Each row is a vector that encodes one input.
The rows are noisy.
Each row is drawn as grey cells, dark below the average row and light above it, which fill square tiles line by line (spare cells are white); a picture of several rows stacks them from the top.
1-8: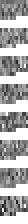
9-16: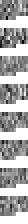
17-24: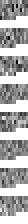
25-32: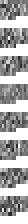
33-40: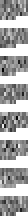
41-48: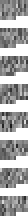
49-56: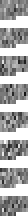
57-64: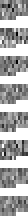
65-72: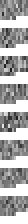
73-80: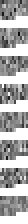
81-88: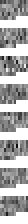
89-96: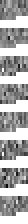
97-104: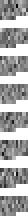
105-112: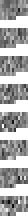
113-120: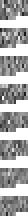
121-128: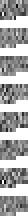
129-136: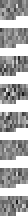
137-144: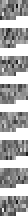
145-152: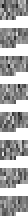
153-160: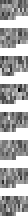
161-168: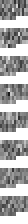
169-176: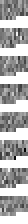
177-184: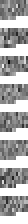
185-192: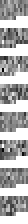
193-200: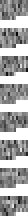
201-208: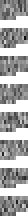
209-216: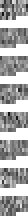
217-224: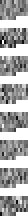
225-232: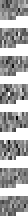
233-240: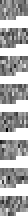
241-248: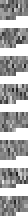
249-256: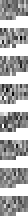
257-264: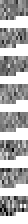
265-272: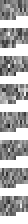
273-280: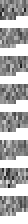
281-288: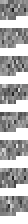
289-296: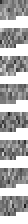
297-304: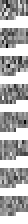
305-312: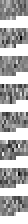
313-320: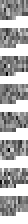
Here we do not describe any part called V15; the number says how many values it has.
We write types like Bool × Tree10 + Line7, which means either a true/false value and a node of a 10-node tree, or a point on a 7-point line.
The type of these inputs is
(Bool × Bool × Bool + Unit) × Line8 + V15.
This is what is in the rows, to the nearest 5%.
About 50% of them hold a point on an 8-point line, together with either a fixed value, or three true/false values. The rest hold a value of V15.
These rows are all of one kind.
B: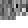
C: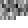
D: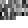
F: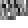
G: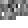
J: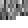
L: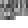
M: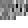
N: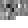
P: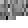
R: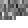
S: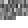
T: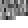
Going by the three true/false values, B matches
C and M.
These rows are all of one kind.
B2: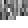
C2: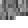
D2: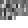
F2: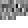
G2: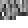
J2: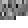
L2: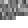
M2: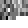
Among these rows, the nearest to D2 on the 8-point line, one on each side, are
F2 and J2.
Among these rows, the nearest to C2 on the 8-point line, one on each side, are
B2 and G2.
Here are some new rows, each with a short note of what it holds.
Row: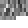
a value of V15
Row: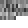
a point on an 8-point line
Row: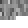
a value of V15
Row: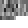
a point on an 8-point line and three true/false values
